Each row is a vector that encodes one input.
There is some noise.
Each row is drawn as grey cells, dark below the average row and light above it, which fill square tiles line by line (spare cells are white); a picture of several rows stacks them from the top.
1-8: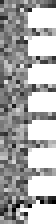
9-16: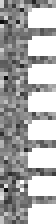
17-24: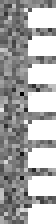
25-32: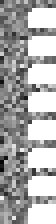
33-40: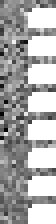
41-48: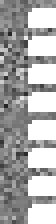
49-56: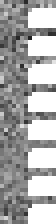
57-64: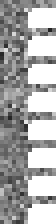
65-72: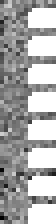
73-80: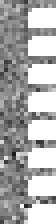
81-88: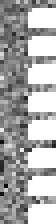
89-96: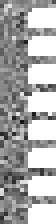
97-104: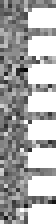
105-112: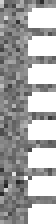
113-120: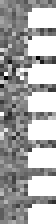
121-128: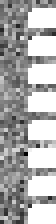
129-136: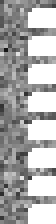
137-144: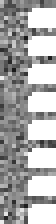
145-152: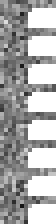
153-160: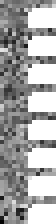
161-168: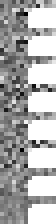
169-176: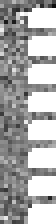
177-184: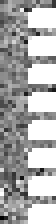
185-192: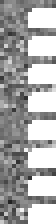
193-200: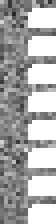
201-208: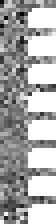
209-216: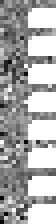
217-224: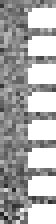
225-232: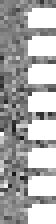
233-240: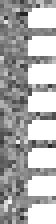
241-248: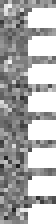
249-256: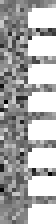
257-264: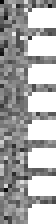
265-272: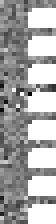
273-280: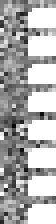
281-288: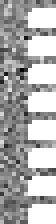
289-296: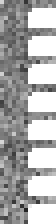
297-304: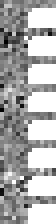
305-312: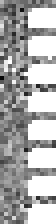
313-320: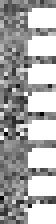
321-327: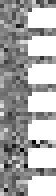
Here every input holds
one of 8 labels, one of 9 labels and one of 10 labels.
